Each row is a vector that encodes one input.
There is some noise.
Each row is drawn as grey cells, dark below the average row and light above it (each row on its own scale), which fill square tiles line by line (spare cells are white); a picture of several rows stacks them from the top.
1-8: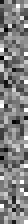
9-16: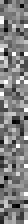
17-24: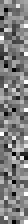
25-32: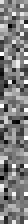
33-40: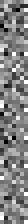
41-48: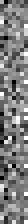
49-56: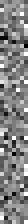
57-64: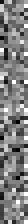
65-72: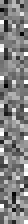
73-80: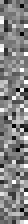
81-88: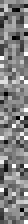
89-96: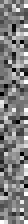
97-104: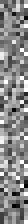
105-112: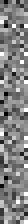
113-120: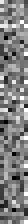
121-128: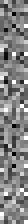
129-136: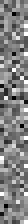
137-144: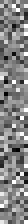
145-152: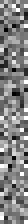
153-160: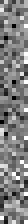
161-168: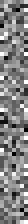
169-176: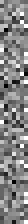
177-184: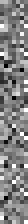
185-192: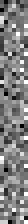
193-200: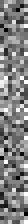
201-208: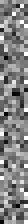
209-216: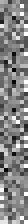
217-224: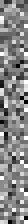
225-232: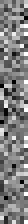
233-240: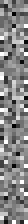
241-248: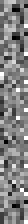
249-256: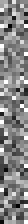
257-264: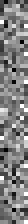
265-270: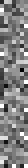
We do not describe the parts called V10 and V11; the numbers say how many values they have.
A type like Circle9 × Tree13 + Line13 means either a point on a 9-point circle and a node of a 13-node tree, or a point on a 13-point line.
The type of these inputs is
(Bool × Bool × Bool + Unit) × V11 + Line5 + Line9 × V10.
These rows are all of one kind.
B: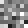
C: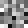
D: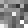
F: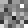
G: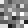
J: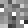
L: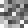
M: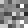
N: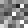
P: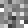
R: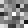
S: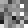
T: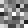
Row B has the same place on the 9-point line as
C, G, M and P.
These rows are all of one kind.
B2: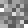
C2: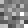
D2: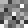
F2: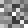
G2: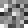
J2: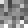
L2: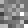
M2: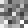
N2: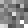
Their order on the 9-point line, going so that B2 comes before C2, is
B2, F2, G2, M2, D2, N2, J2, C2, L2.
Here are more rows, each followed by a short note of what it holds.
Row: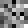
three true/false values and a value of V11
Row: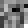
a point on a 5-point line
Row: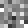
a point on a 9-point line and a value of V10
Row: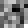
a point on a 5-point line
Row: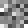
a point on a 9-point line and a value of V10
